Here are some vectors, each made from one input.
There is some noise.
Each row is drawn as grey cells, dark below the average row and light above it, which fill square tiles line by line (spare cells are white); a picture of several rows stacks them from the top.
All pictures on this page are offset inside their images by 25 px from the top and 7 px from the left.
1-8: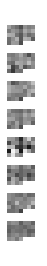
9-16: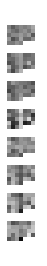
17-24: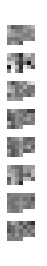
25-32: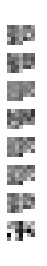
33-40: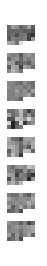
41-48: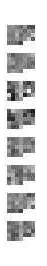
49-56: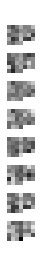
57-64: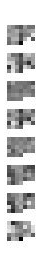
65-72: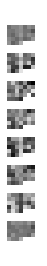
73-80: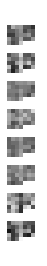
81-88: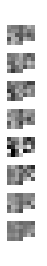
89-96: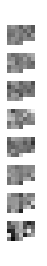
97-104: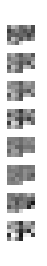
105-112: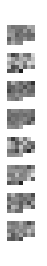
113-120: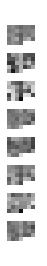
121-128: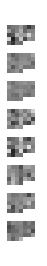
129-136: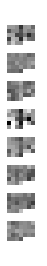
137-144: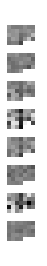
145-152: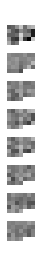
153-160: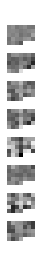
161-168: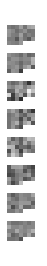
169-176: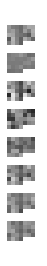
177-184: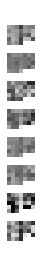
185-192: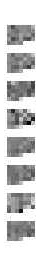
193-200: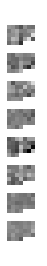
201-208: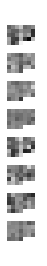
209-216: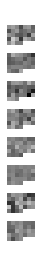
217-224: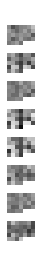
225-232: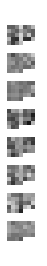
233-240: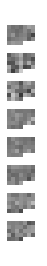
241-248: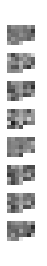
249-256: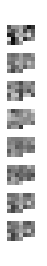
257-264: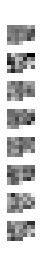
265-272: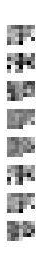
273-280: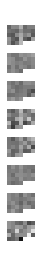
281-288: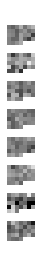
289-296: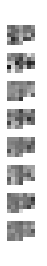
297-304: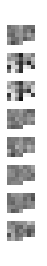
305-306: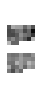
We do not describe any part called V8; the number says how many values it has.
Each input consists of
one of 4 labels and a true/false value, together with either a node of a 9-node tree, or a value of V8.
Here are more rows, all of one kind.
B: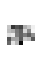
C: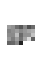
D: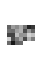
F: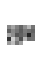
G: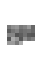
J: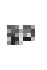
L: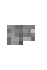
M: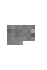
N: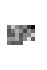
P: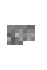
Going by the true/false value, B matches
G, L and M.
